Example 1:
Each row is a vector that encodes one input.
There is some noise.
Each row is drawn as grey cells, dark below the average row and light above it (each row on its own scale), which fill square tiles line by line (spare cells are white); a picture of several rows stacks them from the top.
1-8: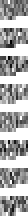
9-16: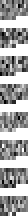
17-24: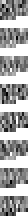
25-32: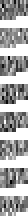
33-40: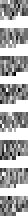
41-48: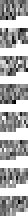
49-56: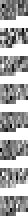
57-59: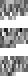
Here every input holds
three true/false values.
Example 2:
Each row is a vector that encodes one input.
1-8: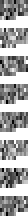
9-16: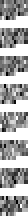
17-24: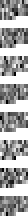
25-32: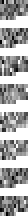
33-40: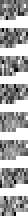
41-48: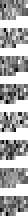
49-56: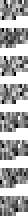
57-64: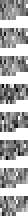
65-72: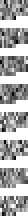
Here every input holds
a point on a 9-point line.
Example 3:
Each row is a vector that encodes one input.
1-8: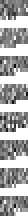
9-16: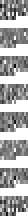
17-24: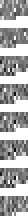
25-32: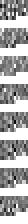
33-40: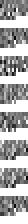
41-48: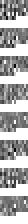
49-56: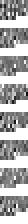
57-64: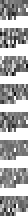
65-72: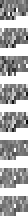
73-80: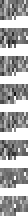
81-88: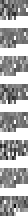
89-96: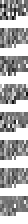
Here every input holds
a point on a 9-point circle.
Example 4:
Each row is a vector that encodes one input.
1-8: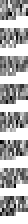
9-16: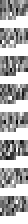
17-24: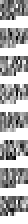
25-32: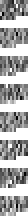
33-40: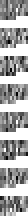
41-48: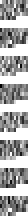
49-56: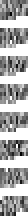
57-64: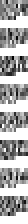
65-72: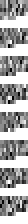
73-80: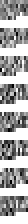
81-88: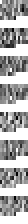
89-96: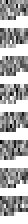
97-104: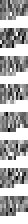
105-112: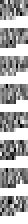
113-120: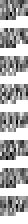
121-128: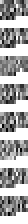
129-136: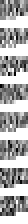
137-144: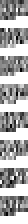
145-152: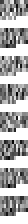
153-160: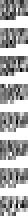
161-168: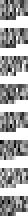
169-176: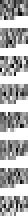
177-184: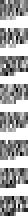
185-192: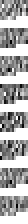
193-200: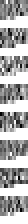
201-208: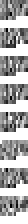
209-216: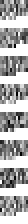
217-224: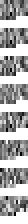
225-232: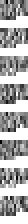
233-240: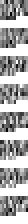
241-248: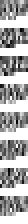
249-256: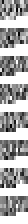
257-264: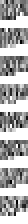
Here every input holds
three true/false values.
